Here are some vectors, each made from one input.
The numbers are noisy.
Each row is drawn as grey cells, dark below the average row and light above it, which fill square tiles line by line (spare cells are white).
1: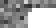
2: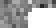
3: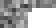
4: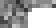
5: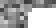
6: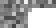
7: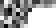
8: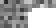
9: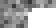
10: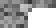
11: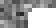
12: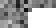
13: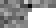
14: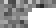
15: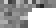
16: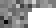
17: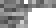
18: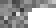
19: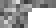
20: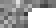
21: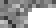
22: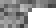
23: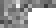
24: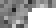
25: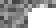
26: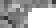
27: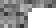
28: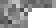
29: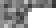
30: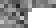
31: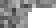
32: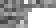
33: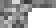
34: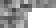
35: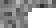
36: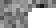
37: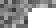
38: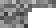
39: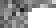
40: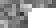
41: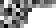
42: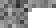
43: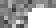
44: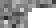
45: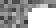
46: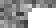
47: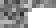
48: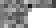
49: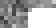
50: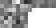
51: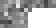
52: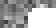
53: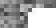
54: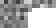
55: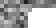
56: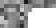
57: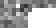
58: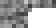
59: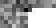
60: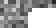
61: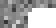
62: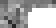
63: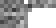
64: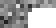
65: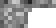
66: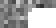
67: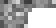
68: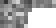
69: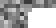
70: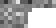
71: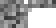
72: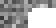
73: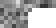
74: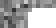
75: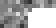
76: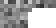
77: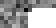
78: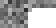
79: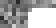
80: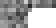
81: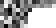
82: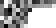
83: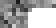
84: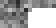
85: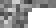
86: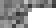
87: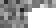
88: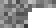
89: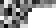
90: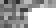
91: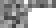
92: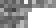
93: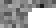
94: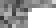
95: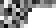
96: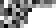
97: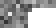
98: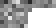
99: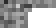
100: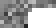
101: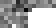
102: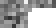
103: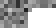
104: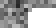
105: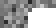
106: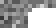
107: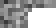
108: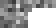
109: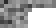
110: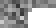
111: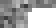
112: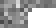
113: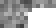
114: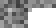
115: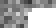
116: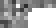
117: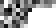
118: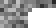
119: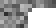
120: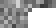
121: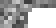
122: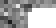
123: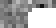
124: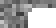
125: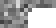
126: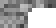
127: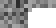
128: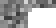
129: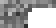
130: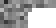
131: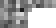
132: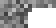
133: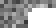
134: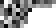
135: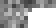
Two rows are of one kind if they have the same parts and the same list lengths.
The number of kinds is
2.
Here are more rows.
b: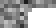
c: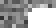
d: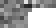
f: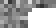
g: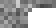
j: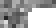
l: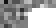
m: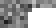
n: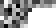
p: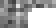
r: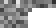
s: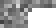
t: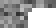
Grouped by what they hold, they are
b, c, d, f, g, j, l, m, p, r, s, t
n

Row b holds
a point on a 17-point circle and a true/false value.
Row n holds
a fixed value.
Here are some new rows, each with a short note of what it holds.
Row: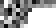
a fixed value
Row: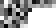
a fixed value
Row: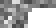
a point on a 17-point circle and a true/false value
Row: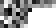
a fixed value
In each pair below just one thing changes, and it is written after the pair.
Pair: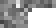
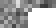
the true/false value
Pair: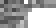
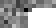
the place on the 17-point circle
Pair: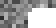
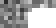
the place on the 17-point circle
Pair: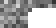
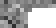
the place on the 17-point circle
